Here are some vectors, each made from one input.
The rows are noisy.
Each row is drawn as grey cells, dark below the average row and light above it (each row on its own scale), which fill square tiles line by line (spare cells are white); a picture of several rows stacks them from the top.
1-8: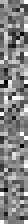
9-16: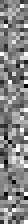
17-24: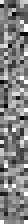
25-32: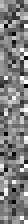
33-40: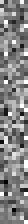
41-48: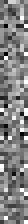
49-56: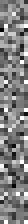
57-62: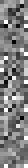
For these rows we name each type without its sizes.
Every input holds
a point on a line, together with either a fixed value, or three true/false values.
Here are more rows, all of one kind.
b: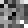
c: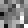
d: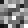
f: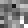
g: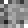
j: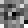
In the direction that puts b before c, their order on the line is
b, d, f, g, c, j.
